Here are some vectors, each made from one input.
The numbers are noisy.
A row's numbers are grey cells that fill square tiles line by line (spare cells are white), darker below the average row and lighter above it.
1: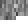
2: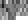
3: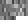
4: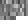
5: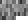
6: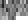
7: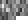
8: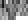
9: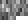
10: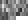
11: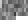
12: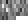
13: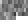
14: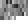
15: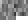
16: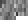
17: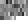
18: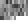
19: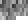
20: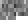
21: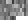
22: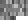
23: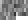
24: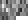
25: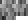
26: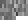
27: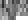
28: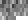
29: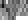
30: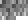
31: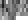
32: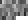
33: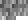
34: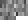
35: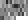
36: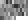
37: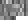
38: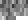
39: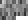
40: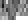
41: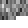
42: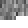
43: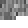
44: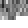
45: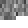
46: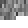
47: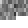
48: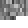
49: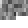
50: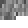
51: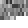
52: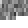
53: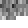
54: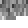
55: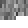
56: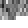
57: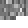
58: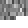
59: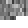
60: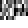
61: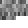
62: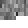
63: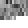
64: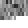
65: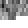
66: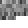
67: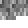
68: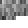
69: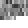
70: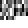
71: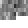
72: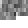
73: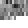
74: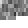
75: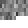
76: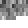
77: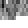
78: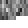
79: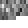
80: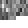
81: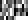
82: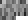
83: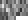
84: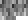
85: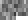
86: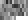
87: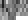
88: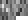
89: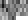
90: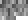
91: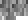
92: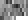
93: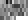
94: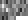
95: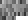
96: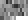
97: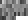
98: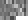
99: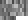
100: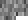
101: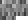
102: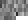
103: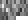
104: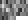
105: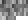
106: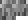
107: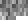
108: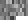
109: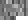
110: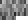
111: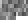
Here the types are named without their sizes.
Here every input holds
either a fixed value, or three true/false values.
